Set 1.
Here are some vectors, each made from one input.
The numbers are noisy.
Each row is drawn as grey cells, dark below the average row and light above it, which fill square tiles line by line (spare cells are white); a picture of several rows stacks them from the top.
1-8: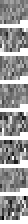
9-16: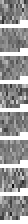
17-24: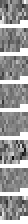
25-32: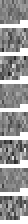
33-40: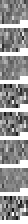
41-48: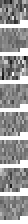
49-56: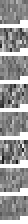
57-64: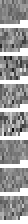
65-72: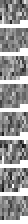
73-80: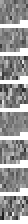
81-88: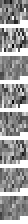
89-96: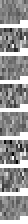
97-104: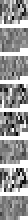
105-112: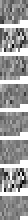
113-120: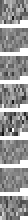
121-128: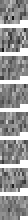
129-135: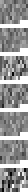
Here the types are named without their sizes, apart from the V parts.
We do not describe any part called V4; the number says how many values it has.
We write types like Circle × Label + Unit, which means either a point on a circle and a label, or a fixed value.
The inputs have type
Line × Tree + V4.
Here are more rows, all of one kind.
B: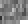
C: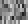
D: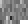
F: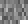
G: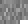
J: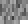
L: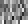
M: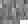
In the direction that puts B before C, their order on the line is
F, J, G, L, M, B, C, D.
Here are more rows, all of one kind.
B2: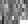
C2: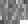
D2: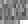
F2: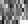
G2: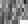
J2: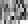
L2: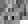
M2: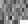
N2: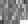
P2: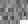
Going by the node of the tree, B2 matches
C2, L2 and N2.
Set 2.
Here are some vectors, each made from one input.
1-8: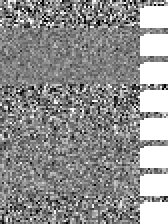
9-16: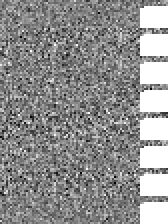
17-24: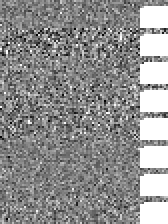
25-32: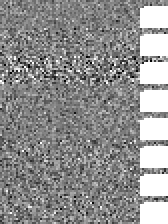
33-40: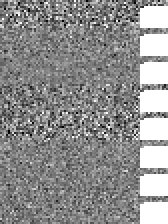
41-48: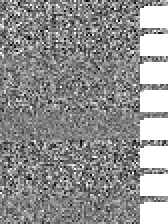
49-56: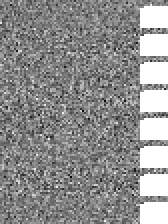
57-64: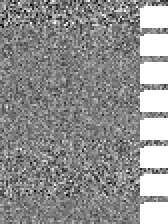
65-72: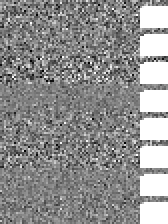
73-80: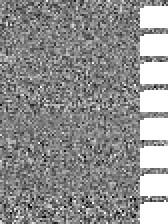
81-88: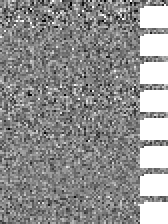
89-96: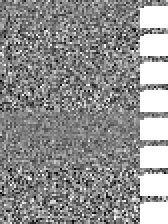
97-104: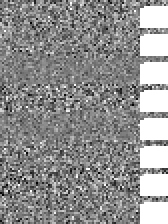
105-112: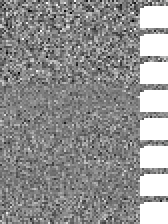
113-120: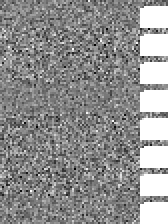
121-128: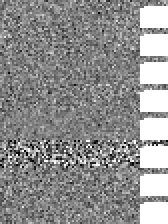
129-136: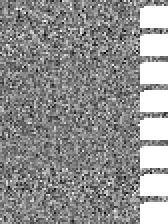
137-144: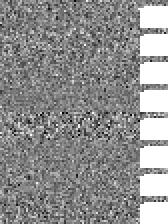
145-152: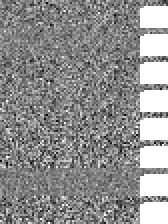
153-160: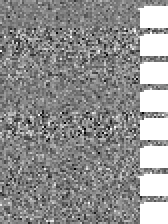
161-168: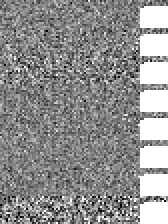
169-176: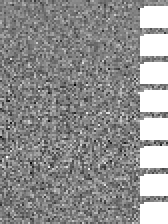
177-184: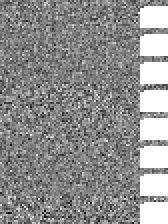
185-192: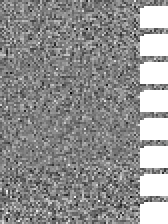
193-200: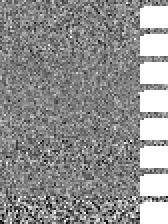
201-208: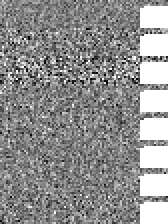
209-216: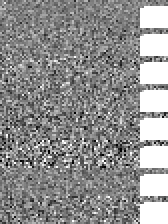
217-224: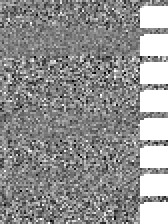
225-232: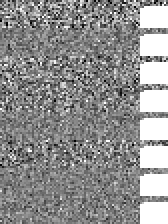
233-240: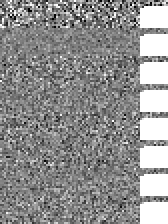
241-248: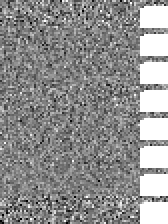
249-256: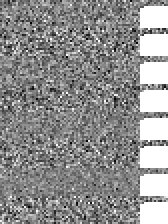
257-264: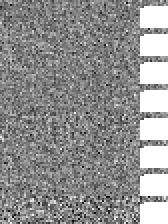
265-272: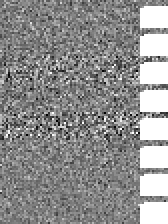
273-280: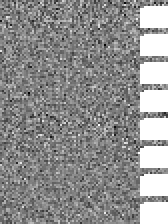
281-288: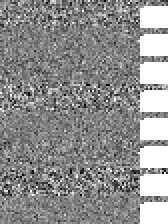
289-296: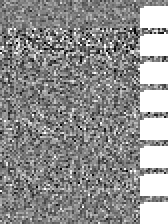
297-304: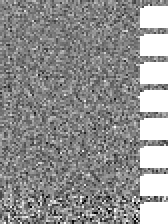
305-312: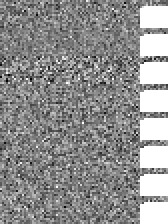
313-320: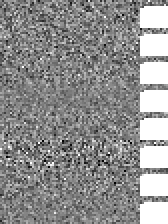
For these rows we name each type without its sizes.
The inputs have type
Bool × Bool × Bool + Label × Tree + Unit.
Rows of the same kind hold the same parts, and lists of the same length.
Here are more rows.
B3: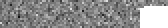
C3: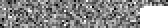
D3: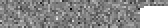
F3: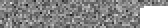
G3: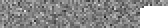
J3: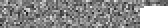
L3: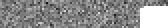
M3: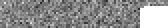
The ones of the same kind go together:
B3, C3, D3, F3, G3, M3
J3
L3

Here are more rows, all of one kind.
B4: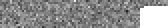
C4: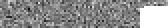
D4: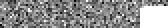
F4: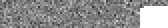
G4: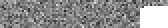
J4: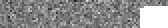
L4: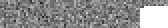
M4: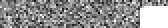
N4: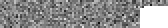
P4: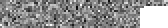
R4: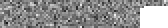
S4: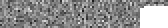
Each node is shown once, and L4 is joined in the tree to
F4.
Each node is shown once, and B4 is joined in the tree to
D4.
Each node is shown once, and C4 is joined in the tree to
G4.
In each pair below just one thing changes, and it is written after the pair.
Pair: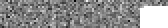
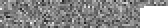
the node of the tree
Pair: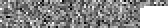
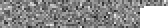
the node of the tree
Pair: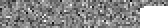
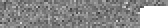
the node of the tree
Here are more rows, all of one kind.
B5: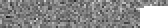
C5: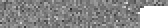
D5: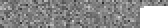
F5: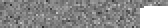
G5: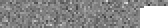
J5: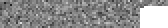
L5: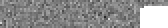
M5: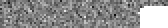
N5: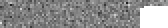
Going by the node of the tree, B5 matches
F5, J5 and N5.
